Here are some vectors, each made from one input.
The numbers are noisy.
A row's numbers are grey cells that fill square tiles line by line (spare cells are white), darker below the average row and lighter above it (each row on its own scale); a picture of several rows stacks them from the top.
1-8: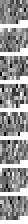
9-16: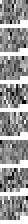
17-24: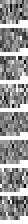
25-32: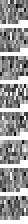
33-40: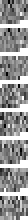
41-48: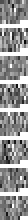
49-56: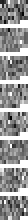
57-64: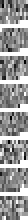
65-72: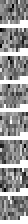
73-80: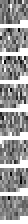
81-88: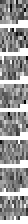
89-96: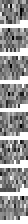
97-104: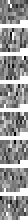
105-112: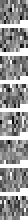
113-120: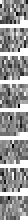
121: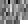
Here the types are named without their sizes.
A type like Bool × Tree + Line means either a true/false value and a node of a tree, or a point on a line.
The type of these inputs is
Bool × Tree × Tree × (Tree + Unit).
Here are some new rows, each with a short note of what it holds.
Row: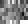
a node of each of two trees and a true/false value
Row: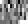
a node of each of three trees and a true/false value
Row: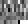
a node of each of two trees and a true/false value
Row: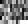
a node of each of two trees and a true/false value
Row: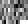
a node of each of two trees and a true/false value
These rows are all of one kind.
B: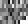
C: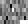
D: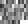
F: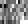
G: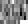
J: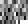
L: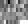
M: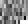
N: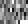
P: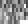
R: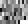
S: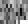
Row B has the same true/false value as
L and P.
